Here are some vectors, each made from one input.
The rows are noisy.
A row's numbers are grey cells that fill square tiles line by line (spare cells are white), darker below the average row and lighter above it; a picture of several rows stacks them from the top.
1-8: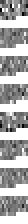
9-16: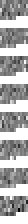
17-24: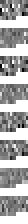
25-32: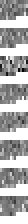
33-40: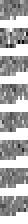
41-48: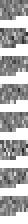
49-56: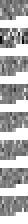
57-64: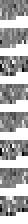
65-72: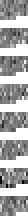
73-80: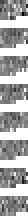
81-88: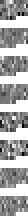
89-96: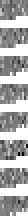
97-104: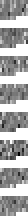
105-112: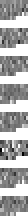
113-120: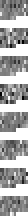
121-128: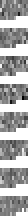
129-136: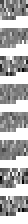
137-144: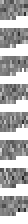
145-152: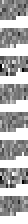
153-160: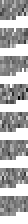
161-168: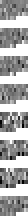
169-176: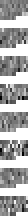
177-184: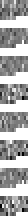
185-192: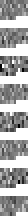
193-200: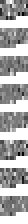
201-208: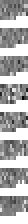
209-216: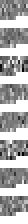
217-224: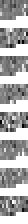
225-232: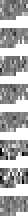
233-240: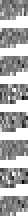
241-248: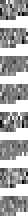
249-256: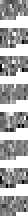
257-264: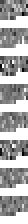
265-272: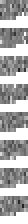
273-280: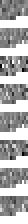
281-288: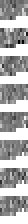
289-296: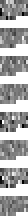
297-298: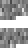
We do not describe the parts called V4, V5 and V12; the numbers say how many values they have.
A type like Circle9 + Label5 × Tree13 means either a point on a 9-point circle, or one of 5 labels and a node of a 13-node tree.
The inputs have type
(Bool × V5 + V4) × V12 + List2(Line7).
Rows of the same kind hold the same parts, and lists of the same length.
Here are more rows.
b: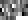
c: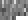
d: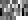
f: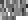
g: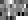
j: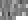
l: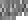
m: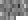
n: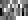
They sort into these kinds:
b, f
c, j
d, n
g
l, m

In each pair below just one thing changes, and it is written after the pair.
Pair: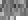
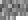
the value of V5
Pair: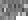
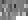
the value of V5
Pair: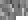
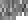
the value of V12
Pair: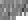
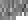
the value of V5
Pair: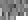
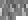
the true/false value
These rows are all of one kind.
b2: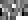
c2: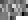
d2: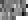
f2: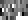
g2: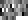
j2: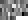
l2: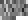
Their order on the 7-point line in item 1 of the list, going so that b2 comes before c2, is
g2, f2, b2, j2, c2, d2, l2.
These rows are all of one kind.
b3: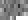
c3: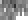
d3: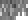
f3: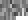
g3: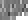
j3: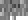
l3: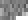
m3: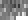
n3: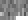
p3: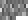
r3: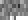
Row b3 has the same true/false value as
j3, m3 and r3.
